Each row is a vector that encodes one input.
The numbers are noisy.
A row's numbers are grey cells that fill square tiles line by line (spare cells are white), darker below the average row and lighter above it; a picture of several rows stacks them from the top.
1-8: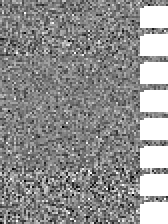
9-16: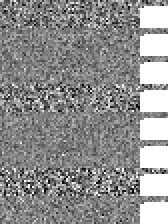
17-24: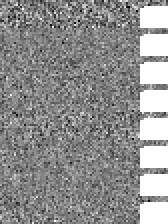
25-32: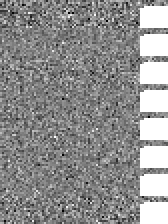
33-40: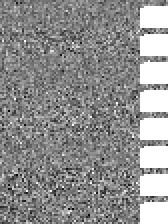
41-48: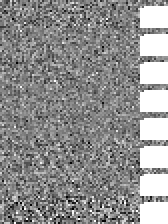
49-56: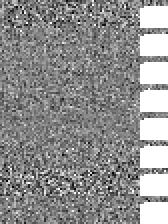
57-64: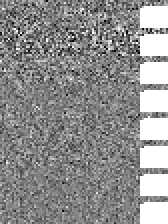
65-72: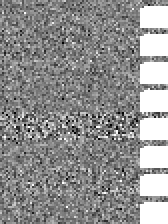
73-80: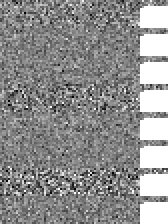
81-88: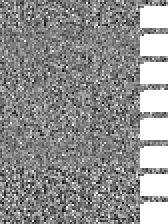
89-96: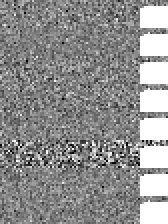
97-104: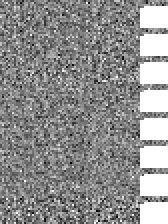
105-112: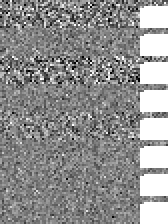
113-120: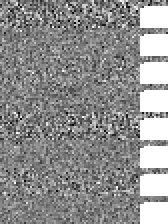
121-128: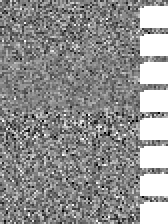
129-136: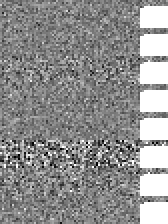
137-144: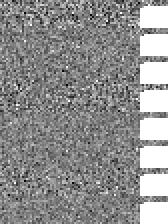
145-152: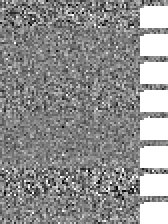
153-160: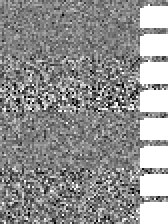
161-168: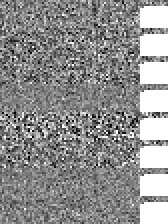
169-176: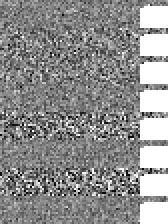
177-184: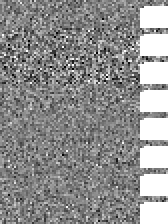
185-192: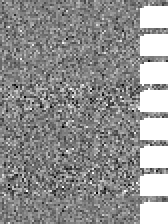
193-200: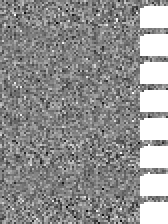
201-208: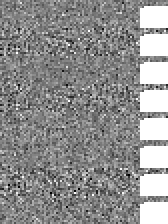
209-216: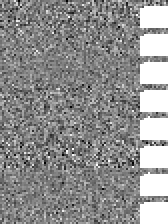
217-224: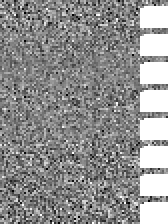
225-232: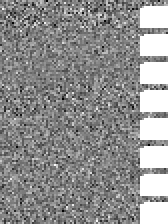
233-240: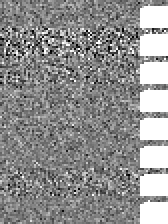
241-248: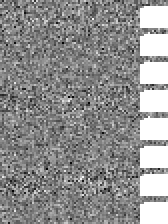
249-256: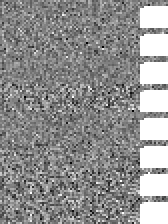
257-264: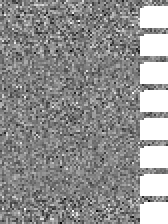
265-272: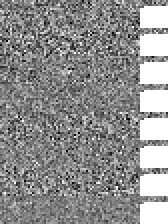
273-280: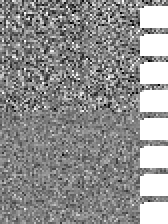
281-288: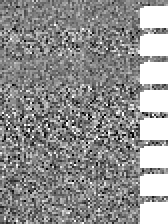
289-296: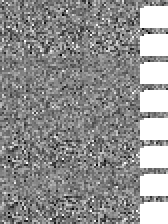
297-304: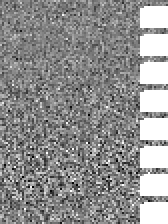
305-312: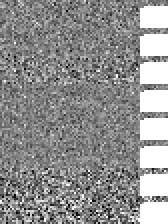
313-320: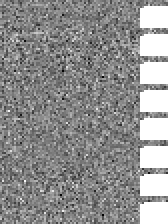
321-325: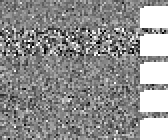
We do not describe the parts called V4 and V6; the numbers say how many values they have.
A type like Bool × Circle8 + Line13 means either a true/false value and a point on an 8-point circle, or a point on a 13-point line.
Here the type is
Line7 × (Line9 + V4) + V6.
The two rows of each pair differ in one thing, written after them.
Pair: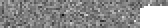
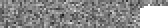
the place on the 7-point line
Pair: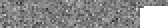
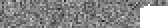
the place on the 9-point line
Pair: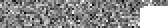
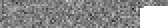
the place on the 9-point line
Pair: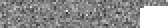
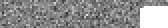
the place on the 9-point line
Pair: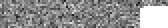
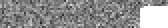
the place on the 7-point line
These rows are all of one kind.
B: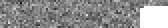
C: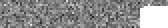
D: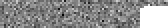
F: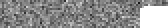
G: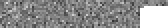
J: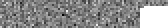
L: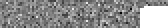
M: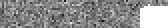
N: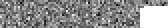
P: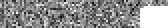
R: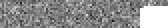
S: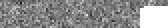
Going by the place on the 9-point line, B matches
N, R and S.
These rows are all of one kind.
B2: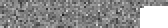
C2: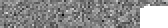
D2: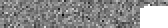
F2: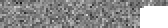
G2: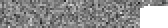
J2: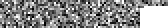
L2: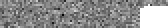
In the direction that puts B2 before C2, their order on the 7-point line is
G2, F2, J2, B2, L2, D2, C2.
